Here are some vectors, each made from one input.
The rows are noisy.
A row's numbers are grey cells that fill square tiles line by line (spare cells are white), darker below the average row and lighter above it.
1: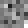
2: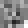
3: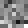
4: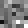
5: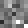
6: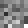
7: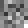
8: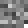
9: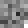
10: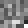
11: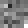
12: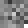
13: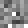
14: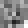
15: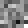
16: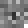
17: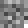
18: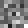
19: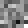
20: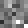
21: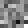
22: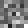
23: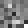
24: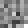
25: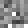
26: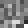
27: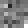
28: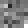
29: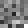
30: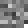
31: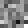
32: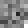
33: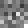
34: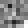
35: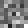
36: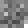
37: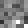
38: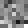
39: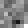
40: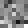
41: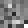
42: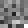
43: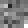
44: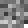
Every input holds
a point on a 4-point line and three true/false values.
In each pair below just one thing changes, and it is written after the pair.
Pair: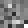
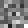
the place on the 4-point line
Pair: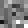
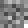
one of the three true/false values
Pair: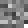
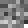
the place on the 4-point line
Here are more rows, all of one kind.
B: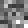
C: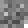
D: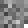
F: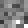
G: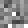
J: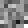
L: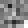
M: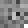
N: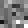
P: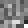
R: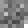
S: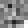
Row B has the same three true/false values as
F and N.
